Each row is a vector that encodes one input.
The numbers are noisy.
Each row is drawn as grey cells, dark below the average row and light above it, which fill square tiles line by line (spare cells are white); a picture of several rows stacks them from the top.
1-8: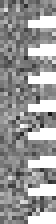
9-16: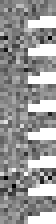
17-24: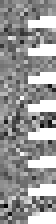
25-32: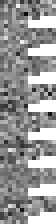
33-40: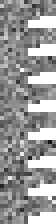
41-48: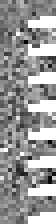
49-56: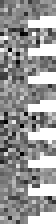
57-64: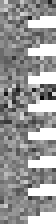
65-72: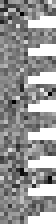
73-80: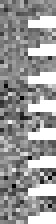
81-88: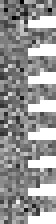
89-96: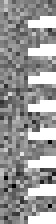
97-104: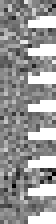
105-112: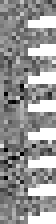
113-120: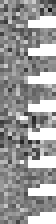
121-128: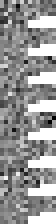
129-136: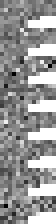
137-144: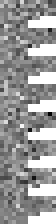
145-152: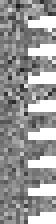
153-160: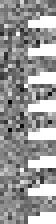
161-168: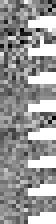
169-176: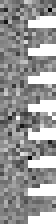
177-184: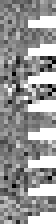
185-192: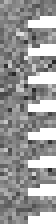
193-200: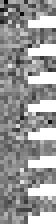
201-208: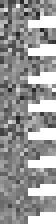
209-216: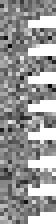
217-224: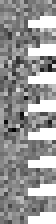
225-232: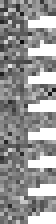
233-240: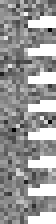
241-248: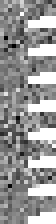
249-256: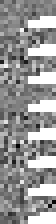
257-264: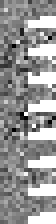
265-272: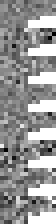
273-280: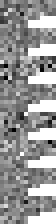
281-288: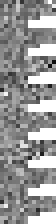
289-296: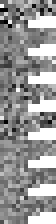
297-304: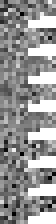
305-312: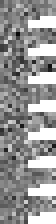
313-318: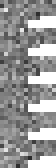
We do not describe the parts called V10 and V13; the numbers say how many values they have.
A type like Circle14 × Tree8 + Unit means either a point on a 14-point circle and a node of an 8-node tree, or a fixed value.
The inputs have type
Line3 × Line5 × (Tree11 + V13) + Line7 + V10.
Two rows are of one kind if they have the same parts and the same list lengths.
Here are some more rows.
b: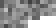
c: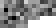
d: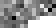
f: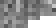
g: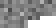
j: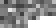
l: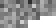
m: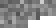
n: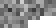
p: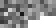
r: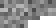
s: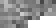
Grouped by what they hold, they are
b, f, g, r, s
c, d
j, p
l, m, n

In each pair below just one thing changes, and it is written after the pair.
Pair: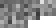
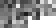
the node of the tree
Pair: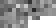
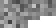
the place on the 5-point line
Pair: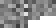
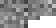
the node of the tree
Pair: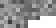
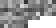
the node of the tree
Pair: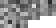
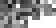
the place on the 5-point line
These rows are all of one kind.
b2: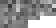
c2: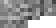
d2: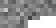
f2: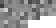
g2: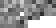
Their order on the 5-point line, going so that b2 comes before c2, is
f2, g2, d2, b2, c2.
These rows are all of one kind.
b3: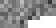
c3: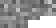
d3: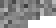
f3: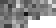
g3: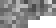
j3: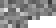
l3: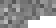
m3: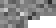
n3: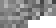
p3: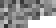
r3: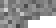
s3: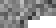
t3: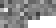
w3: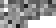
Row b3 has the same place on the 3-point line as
g3, n3, s3 and w3.
